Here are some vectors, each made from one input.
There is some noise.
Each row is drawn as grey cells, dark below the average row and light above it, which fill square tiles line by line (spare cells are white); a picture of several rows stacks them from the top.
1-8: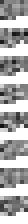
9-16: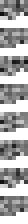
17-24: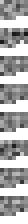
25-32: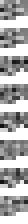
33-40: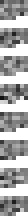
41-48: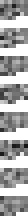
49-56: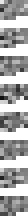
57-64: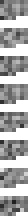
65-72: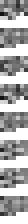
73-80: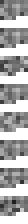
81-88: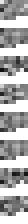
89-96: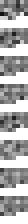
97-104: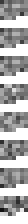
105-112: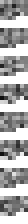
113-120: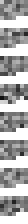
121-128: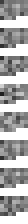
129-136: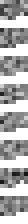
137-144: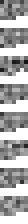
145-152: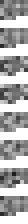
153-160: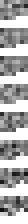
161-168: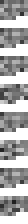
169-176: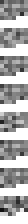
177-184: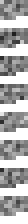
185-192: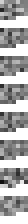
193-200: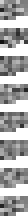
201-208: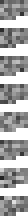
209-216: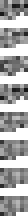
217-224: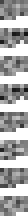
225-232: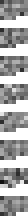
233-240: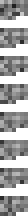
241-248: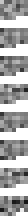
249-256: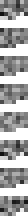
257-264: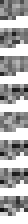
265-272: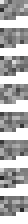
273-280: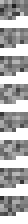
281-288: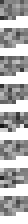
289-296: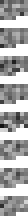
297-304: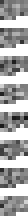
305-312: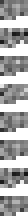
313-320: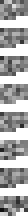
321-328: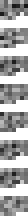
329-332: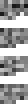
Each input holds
either a fixed value, or a node of a 14-node tree, or three true/false values.
